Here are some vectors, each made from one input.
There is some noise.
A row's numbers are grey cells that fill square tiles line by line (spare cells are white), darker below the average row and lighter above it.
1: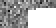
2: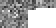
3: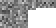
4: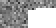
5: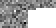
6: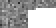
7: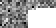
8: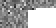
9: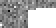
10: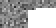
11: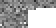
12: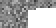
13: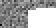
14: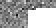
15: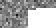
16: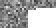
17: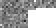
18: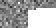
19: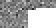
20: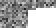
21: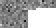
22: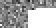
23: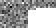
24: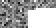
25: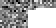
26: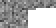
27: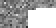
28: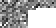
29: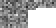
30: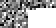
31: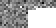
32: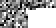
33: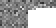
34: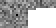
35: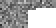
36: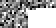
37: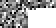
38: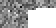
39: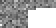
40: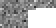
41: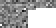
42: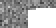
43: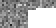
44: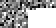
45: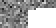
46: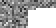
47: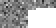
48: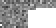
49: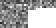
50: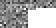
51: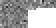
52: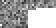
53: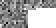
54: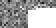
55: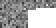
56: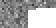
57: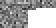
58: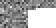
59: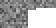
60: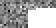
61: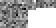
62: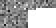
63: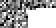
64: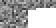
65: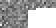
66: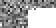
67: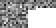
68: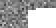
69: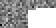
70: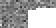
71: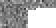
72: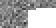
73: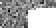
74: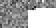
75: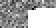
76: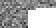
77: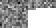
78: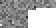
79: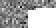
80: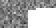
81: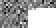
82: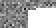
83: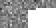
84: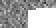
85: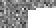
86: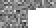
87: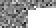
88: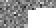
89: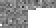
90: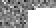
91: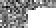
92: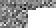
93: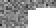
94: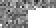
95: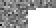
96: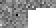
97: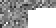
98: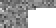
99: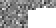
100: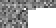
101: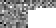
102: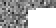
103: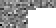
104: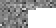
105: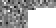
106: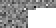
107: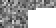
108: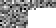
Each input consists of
either a point on each of two 8-point circles and a point on a 10-point circle, or a fixed value.
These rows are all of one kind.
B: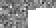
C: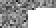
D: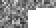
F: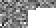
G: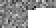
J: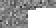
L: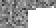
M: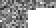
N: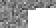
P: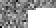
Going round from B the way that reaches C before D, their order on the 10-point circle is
B, P, C, F, D, M, G, N, J, L.
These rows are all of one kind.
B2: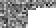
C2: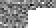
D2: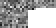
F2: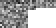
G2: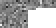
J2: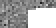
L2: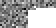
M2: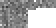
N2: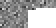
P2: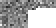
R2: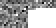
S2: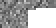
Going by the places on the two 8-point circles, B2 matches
C2, M2 and P2.
